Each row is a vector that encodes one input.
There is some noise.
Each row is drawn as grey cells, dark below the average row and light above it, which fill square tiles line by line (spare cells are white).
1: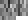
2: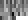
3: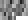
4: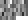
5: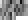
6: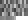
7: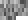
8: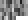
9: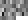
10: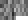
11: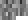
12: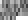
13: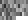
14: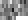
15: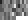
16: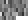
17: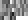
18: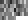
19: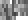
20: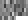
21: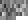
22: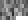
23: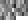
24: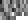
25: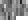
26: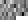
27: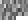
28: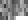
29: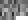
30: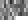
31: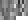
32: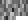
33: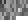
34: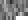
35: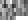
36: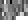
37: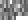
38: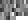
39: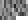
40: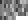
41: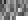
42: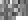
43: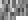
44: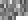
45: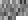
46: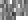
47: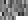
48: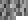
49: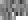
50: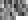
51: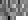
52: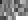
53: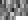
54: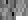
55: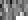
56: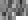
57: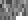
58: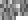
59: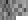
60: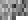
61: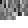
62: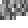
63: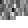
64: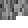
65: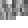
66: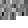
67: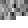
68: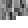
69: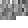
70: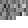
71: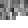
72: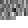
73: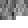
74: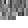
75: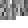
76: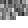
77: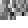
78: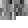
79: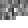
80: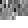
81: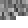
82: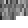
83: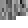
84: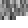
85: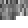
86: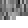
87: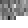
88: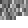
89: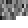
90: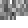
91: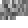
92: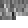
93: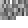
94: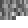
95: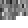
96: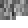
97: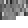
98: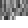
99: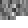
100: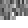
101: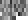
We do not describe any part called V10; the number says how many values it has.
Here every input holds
a point on a 6-point line, four true/false values and a value of V10.
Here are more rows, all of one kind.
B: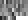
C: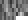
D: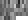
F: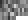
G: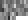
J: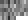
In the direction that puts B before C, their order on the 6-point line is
B, C, J, D, G, F.
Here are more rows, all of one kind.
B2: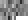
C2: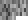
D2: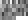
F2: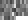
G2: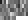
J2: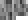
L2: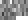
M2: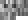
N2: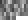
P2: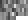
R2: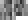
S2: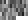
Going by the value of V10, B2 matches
J2 and R2.
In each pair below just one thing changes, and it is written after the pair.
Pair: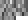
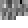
the value of V10
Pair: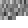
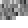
the place on the 6-point line
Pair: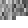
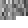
the place on the 6-point line
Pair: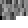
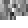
the value of V10
